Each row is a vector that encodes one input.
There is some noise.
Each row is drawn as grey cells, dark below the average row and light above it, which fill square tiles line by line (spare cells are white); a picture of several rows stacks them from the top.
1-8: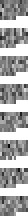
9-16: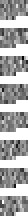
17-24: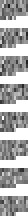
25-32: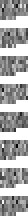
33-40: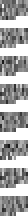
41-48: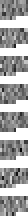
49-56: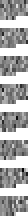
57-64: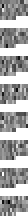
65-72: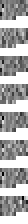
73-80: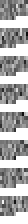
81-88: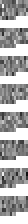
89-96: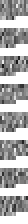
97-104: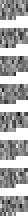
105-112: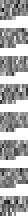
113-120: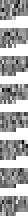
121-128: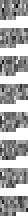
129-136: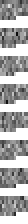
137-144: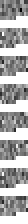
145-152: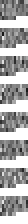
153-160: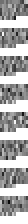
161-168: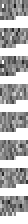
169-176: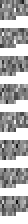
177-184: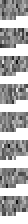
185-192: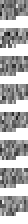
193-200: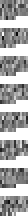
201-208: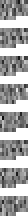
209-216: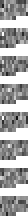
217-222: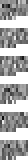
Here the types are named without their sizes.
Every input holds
a point on a line, together with either a point on a line, or three true/false values.
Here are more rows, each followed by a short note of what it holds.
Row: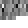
a point on each of two lines
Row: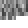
a point on each of two lines
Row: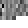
a point on a line and three true/false values
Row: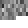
a point on a line and three true/false values
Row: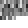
a point on each of two lines
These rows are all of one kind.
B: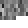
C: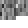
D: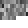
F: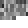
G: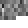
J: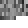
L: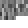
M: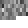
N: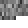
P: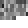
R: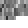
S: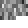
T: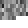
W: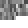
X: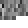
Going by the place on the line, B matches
C, D, L and W.
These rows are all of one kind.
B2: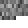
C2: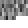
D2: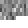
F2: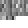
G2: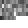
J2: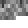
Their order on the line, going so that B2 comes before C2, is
G2, B2, D2, J2, F2, C2.
